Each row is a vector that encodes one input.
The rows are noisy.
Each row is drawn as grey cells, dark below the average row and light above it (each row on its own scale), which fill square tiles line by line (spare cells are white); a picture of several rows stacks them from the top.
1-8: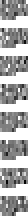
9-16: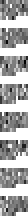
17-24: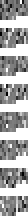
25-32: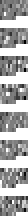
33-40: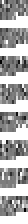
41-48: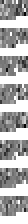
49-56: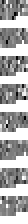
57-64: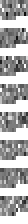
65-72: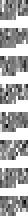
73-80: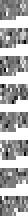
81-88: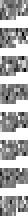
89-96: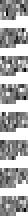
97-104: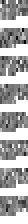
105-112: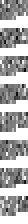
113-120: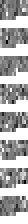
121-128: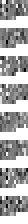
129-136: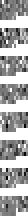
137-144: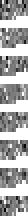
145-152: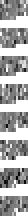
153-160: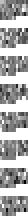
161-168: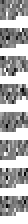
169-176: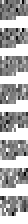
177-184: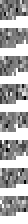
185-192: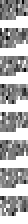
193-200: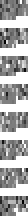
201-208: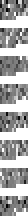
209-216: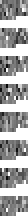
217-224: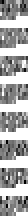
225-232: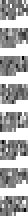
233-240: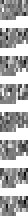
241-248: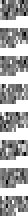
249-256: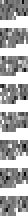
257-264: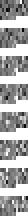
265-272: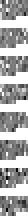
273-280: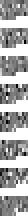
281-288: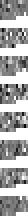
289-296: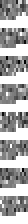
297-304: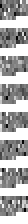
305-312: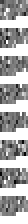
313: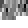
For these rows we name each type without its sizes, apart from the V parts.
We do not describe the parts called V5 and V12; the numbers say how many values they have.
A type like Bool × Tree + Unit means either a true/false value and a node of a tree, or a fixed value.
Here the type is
Bool × Line × V5 × V12.
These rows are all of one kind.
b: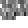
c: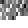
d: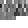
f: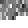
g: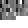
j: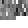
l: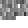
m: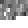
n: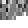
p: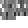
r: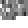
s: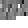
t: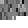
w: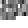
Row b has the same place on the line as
d, l, m and r.
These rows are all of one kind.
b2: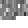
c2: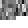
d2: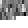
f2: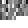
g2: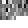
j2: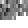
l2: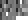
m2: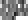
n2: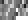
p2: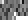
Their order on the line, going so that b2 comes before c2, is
g2, f2, n2, b2, m2, c2, d2, j2, p2, l2.
